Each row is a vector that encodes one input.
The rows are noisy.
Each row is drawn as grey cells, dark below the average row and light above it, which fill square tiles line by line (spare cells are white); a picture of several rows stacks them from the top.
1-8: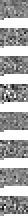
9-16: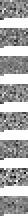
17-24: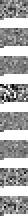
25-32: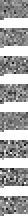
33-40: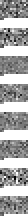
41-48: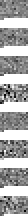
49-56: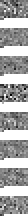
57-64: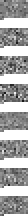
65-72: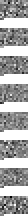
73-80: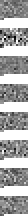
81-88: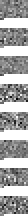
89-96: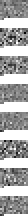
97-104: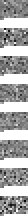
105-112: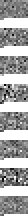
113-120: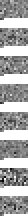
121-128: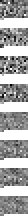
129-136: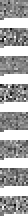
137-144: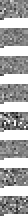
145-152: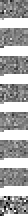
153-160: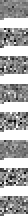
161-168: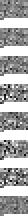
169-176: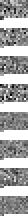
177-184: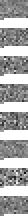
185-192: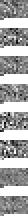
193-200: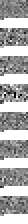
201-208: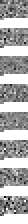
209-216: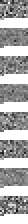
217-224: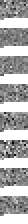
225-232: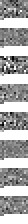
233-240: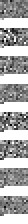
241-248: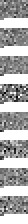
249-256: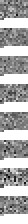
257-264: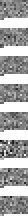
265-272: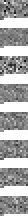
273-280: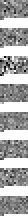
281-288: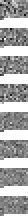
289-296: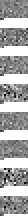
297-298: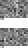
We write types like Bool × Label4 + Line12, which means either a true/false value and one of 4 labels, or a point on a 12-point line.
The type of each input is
Line9 + Tree7.
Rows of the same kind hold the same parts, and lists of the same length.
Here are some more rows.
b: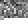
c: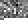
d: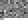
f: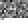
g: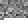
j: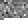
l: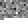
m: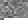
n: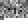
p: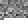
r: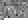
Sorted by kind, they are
b, c, g, j, l, m, p, r
d, f, n

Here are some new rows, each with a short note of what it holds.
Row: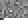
a node of a 7-node tree
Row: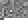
a node of a 7-node tree
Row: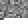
a node of a 7-node tree
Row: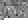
a node of a 7-node tree
